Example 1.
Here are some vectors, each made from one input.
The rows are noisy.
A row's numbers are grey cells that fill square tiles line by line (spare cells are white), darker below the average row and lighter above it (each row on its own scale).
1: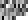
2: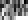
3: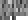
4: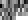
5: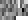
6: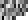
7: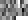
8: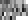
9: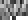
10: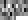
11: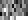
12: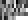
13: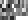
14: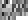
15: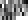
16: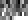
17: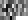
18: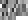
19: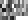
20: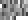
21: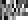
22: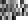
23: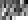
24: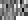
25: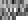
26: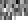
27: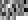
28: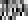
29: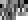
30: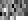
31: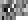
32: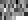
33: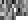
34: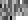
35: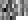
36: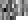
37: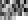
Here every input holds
a point on a 5-point line and a point on a 6-point line.
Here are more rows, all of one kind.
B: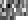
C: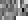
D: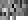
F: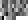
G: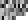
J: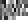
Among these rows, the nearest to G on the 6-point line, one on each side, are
D and F.
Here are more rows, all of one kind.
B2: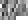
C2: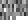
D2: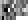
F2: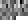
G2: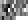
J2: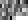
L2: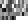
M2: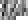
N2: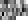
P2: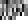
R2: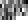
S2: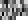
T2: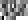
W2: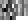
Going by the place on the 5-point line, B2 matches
M2, N2, P2 and S2.
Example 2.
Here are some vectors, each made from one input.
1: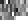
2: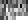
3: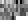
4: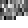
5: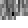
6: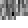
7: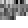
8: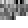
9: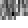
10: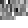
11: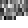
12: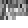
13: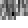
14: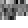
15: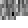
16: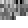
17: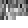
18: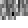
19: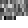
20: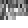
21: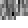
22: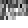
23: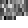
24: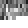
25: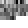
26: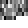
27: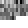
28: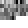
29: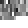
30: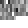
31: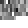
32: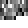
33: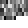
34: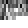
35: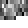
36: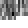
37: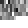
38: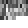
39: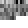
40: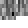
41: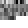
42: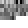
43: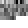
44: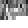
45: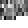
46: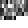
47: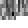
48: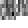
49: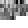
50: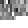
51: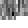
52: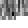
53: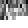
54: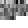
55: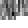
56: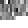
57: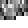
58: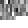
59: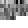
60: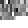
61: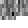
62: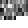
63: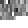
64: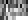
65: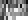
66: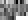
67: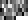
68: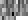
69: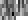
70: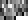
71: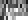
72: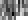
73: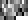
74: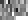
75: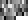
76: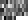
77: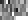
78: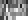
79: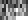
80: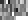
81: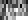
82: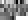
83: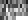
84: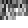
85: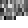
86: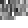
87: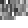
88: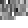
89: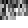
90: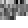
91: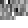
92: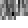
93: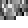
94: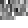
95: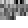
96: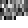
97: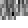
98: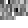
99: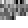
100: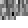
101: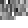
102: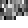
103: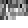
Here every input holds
one of 5 labels.
